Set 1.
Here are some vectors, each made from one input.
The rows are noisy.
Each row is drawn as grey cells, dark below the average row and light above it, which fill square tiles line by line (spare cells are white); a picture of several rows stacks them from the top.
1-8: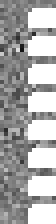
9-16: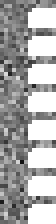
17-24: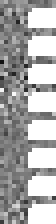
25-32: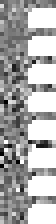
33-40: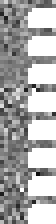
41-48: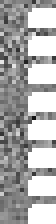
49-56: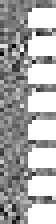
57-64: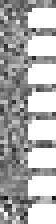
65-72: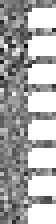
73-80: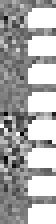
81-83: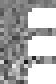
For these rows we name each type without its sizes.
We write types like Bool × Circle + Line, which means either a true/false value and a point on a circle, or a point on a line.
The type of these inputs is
Label + Line.
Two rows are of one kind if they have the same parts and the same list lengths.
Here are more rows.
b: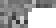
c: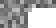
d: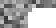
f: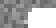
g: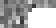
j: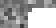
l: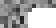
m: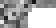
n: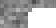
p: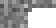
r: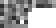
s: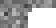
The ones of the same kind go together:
b, c, m, n
d, f, g, j, l, p, r, s

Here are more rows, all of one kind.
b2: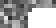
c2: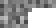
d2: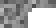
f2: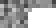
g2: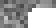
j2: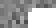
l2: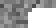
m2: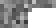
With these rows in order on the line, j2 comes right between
f2 and m2.
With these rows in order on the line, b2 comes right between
g2 and m2.
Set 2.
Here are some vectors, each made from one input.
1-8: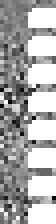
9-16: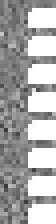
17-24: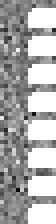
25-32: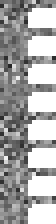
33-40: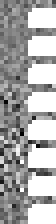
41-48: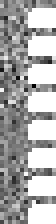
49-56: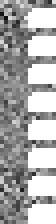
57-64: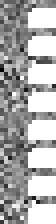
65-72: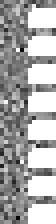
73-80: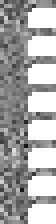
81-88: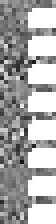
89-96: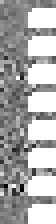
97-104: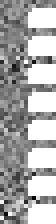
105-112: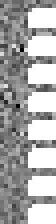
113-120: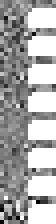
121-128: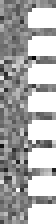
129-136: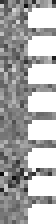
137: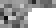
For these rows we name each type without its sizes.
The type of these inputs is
Circle × Line.
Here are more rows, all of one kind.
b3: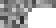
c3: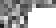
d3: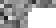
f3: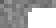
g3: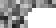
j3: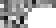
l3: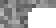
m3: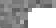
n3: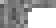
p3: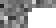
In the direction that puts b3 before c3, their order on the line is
b3, g3, n3, c3, f3, d3, m3, j3, p3, l3.
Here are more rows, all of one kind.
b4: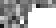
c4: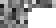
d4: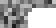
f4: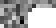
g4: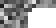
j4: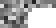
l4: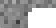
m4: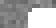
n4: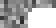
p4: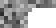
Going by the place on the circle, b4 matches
d4, j4, m4 and n4.
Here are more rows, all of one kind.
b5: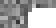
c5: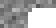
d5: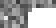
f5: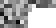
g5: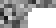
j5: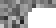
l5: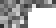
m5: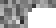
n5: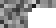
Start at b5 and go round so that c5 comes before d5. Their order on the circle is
b5, f5, m5, n5, l5, j5, c5, g5, d5.
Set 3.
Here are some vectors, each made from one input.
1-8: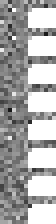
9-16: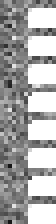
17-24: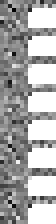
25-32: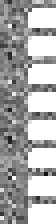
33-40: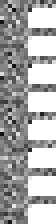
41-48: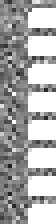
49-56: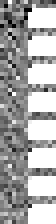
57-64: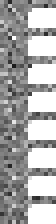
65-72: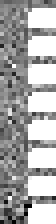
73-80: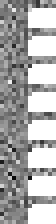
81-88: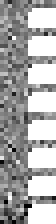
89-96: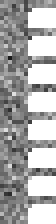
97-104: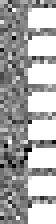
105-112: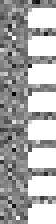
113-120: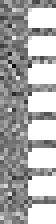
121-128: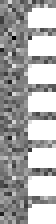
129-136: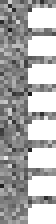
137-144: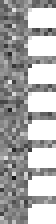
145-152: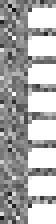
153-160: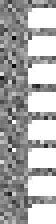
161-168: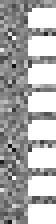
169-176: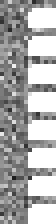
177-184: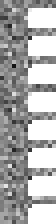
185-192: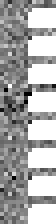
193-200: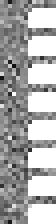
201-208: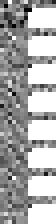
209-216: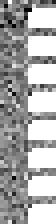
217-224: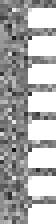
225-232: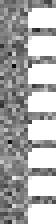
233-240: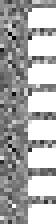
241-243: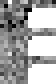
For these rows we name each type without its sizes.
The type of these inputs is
Bool × Circle + Unit.
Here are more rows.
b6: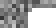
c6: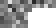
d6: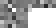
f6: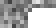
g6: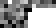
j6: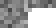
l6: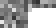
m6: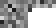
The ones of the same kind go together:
b6, c6, d6, f6, j6, l6, m6
g6

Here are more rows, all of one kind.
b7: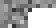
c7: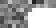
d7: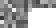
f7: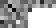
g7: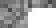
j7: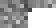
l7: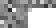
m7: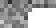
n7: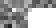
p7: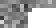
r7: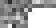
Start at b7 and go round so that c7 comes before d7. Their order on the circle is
b7, f7, j7, p7, c7, d7, n7, l7, g7, m7, r7.
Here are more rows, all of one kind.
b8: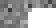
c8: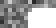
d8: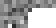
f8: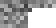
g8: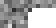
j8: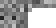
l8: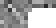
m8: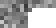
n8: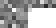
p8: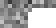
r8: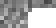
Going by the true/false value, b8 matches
c8 and r8.
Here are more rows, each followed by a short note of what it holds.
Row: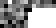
a fixed value
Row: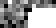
a fixed value
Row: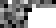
a fixed value
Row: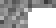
a point on a circle and a true/false value
